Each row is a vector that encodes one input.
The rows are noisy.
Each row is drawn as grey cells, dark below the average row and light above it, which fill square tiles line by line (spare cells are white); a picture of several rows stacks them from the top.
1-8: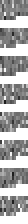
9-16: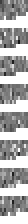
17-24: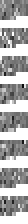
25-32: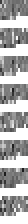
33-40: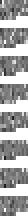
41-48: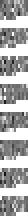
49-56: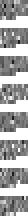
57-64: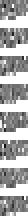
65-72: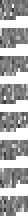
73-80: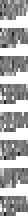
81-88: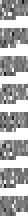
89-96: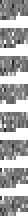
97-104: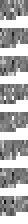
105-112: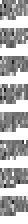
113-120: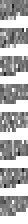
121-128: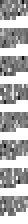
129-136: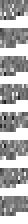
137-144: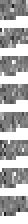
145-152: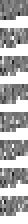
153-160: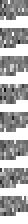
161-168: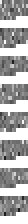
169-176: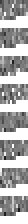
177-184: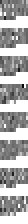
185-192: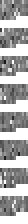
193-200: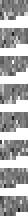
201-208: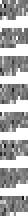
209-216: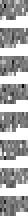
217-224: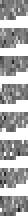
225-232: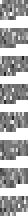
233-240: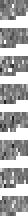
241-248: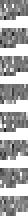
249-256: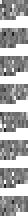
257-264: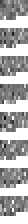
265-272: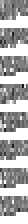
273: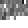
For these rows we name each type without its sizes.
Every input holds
a label, together with either a fixed value, or four true/false values.
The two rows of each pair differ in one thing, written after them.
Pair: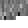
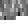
the label
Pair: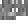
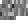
the label
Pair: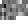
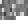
the label
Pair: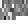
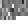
one of the four true/false values
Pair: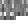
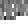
the label
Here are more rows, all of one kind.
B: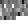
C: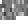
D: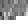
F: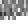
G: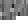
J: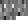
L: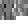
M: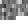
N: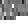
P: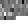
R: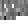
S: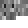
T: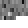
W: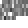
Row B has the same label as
F, J and R.
